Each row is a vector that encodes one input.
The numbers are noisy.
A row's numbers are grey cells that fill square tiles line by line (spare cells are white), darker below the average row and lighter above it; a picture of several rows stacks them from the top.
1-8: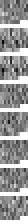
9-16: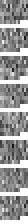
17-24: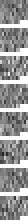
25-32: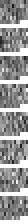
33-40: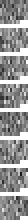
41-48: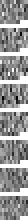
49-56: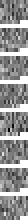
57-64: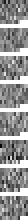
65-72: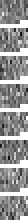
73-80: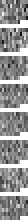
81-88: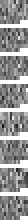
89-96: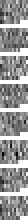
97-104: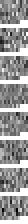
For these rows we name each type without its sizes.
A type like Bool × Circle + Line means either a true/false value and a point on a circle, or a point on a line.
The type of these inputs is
Bool × Bool × Bool × Bool + List(Line).
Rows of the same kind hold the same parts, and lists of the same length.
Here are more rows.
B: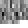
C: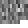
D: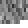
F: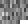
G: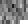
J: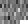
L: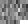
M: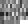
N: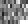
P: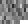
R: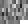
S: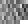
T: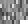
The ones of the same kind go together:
B
C, D, F, G, J, L, P, S
M, T
N
R

